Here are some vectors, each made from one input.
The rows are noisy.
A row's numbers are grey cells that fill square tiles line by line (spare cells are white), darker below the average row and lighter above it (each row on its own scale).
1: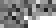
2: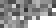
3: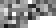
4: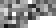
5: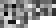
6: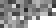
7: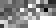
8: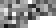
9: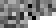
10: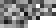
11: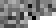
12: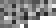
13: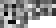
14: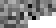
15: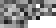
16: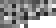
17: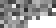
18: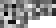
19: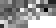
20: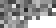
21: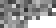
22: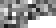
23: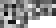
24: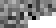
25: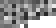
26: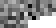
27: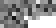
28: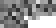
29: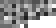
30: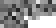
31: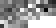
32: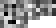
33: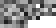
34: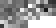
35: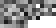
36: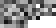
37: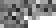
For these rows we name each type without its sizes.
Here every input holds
a node of a tree.
